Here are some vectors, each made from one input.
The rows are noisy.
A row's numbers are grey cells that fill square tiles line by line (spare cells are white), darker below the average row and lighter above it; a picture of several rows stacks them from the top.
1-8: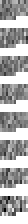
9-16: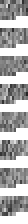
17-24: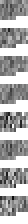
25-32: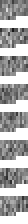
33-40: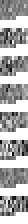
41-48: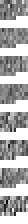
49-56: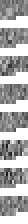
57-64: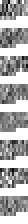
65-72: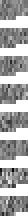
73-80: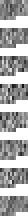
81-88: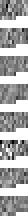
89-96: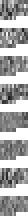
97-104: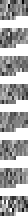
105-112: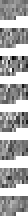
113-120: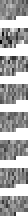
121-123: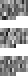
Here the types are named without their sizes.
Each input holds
a node of a tree, together with either a point on each of two circles, or a fixed value.
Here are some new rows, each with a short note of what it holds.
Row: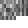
a point on each of two circles and a node of a tree
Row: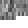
a node of a tree
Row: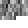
a point on each of two circles and a node of a tree
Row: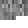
a point on each of two circles and a node of a tree
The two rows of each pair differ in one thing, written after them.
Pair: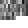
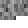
the node of the tree
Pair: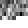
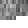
the place on one of the two circles
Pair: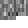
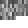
the node of the tree
